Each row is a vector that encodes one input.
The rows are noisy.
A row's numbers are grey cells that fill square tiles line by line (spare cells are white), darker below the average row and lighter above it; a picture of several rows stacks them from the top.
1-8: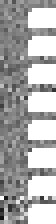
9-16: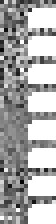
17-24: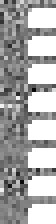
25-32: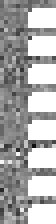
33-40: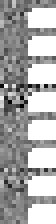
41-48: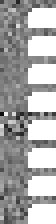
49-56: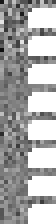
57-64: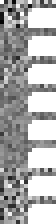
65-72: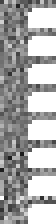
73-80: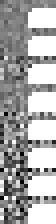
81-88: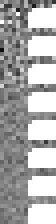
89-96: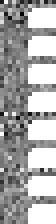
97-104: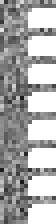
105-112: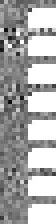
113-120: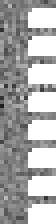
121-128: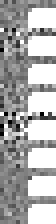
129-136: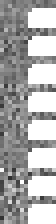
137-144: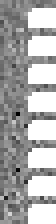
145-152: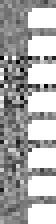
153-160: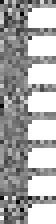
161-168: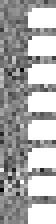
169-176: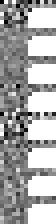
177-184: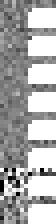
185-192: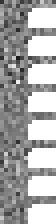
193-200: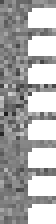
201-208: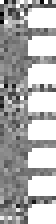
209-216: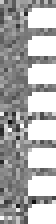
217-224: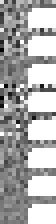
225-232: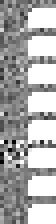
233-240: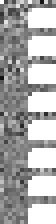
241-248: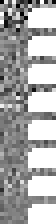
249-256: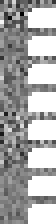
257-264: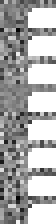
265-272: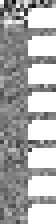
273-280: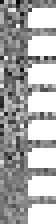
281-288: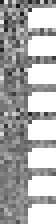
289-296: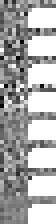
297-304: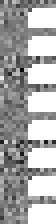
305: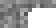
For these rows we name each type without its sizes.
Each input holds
either a fixed value, or a node of each of two trees and a true/false value.
